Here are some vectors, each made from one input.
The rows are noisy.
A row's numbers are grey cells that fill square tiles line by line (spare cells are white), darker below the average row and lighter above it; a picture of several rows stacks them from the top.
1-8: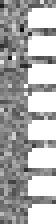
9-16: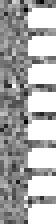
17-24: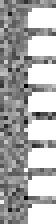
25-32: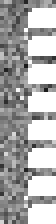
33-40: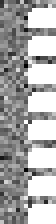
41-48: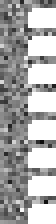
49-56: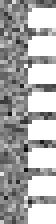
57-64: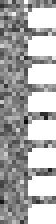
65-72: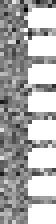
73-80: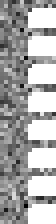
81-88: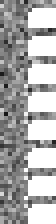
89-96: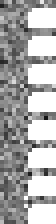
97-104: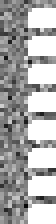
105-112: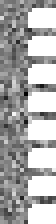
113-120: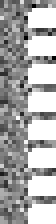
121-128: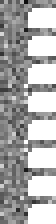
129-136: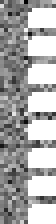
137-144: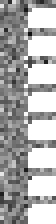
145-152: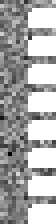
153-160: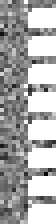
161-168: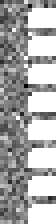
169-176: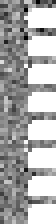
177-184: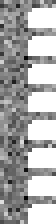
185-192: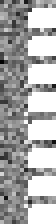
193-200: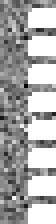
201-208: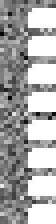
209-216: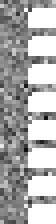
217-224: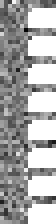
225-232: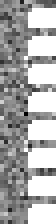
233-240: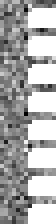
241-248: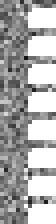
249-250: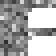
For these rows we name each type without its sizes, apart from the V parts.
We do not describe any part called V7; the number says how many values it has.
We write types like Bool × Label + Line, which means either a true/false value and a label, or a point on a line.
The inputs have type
Line × (Line + List(V7)).
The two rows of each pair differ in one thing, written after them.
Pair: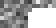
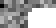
the place on the line
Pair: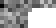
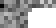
the value of V7 in item 2 of the list
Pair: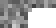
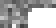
the value of V7 in item 2 of the list
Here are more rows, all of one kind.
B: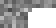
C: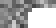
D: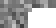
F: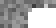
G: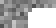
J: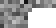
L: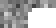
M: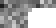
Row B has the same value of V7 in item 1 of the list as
D and J.
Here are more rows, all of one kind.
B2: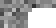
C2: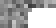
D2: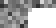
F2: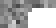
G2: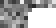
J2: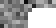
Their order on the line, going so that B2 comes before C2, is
G2, J2, B2, C2, F2, D2.
